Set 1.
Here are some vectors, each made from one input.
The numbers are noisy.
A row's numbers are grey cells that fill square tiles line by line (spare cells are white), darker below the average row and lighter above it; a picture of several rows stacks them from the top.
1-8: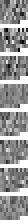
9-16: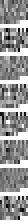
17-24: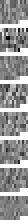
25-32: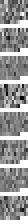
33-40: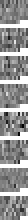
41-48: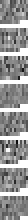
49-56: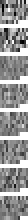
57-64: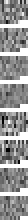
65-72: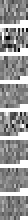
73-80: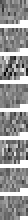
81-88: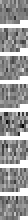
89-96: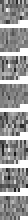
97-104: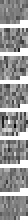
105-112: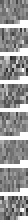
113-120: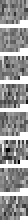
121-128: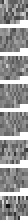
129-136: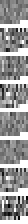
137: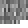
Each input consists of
either a point on a 14-point circle, or one of 11 labels and a true/false value.
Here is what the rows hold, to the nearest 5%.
About 45% of them hold a point on a 14-point circle. The rest hold one of 11 labels and a true/false value.
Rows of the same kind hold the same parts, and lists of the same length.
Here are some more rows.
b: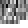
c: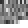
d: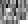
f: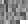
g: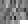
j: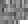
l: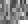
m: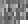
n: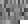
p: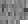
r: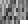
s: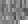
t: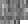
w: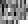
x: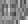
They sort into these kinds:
b, c, d, m, t
f, g, j, l, n, p, r, s, w, x

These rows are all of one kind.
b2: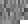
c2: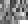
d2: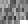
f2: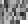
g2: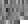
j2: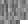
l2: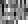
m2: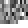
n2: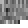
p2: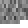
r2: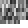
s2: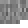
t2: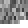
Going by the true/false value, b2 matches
l2 and p2.
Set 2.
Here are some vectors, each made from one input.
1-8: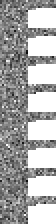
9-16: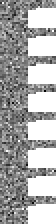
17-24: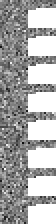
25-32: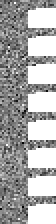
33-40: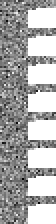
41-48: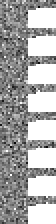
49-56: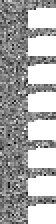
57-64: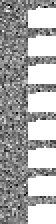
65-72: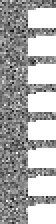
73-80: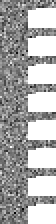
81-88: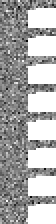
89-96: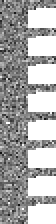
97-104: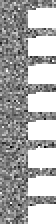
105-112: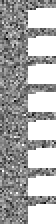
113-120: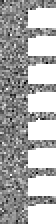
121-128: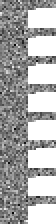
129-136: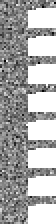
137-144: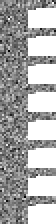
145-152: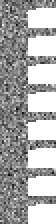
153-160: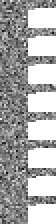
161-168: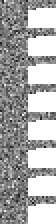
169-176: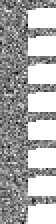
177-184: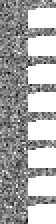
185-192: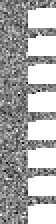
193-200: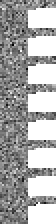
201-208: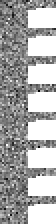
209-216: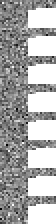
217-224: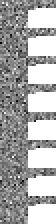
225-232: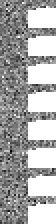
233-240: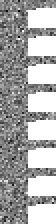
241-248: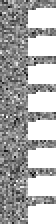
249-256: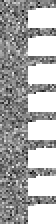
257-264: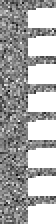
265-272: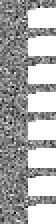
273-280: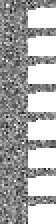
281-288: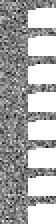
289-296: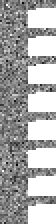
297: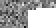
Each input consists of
a node of a 9-node tree, together with either a point on a 9-point circle, or three true/false values.
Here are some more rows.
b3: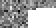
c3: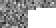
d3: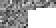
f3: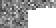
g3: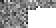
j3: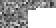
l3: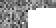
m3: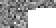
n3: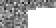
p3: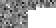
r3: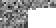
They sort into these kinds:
b3, c3, d3, m3, n3, p3
f3, g3, j3, l3, r3

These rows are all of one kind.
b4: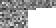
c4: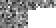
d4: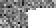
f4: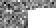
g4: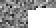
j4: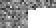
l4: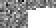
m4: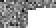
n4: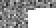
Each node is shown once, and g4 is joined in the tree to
m4.
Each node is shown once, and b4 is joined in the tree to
c4 and j4.
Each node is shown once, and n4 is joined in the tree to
d4, f4, j4 and l4.
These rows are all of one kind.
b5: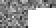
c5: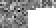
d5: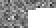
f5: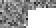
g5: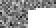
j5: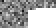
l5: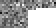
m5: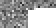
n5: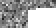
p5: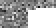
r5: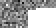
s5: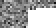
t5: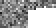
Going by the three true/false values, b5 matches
c5 and g5.
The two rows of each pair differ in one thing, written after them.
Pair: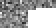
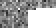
the node of the tree
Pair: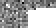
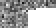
one of the three true/false values
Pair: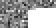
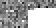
one of the three true/false values
